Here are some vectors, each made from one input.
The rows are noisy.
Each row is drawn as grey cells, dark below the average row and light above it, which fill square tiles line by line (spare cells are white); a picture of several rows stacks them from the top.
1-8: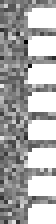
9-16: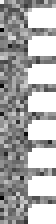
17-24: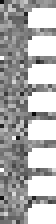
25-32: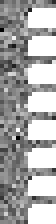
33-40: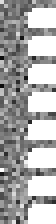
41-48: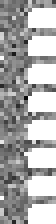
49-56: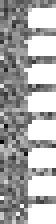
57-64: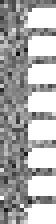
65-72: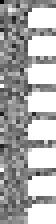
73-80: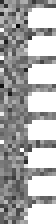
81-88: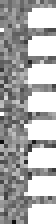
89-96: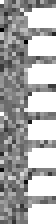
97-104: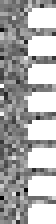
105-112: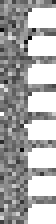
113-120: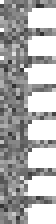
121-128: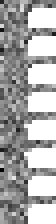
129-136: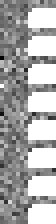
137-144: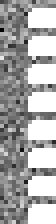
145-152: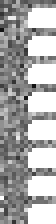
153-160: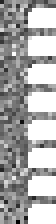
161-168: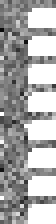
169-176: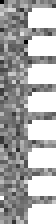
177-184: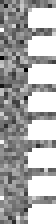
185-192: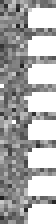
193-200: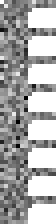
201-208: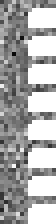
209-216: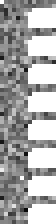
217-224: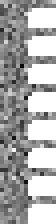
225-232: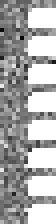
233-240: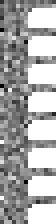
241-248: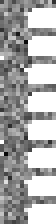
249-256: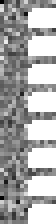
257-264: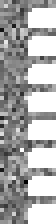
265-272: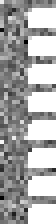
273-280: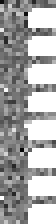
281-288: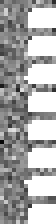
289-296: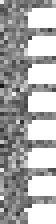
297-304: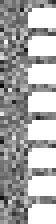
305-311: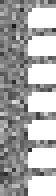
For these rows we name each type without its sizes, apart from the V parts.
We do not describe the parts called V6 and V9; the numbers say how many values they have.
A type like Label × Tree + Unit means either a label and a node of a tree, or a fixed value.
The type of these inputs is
(Bool × Bool × Bool × Bool + V9) × (Line + V6) × Tree.
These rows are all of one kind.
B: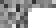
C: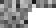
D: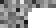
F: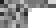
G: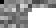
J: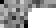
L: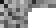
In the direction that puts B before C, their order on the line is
L, G, J, D, F, B, C.
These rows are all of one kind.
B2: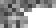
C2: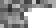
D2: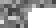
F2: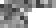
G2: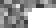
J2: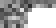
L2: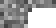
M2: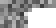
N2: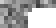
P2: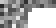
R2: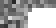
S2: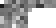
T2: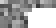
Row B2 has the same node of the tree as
J2 and L2.
